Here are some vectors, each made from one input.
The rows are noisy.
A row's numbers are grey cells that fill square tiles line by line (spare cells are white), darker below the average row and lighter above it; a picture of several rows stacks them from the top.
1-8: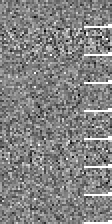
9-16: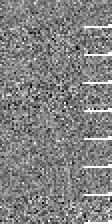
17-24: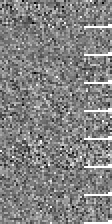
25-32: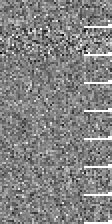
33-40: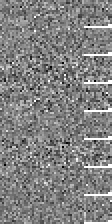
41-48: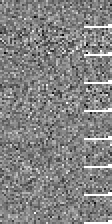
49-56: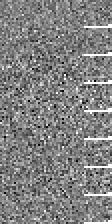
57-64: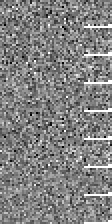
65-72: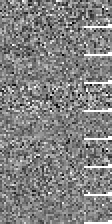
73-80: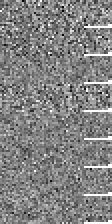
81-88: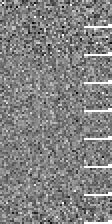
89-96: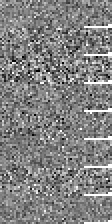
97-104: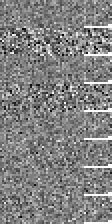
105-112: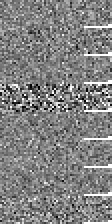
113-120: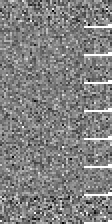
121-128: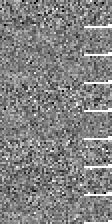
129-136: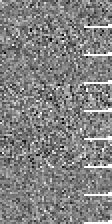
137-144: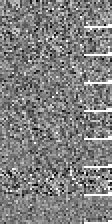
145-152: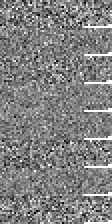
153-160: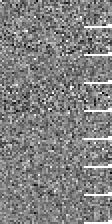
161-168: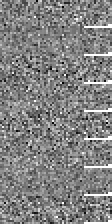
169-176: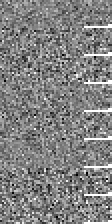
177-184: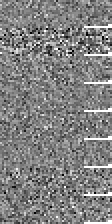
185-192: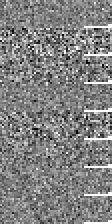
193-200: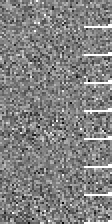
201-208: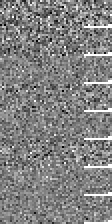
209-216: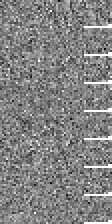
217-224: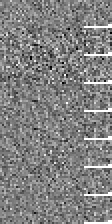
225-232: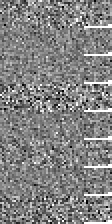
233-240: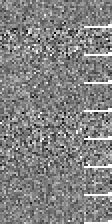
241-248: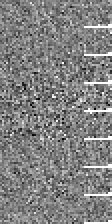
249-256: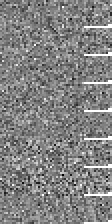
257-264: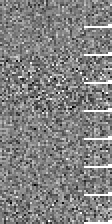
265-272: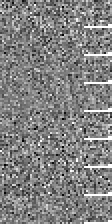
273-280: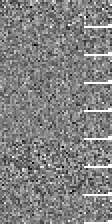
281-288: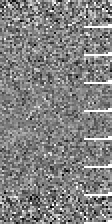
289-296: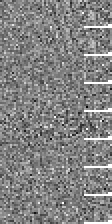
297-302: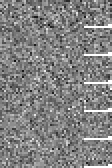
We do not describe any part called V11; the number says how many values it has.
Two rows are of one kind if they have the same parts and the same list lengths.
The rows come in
3 kinds.
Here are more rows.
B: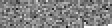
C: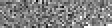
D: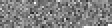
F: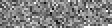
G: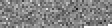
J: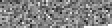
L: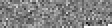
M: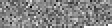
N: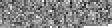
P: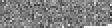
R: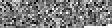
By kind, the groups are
B, D, F, G, L, M, P
C, R
J, N

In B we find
two labels (each one of 7) and four true/false values.
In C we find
one of 7 labels, a point on a 3-point line and a point on a 10-point line.
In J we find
two labels (each one of 7) and a value of V11.
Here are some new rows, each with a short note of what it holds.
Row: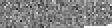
two labels (each one of 7) and four true/false values
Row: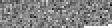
two labels (each one of 7) and a value of V11
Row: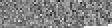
two labels (each one of 7) and four true/false values
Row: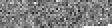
two labels (each one of 7) and four true/false values
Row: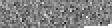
two labels (each one of 7) and four true/false values
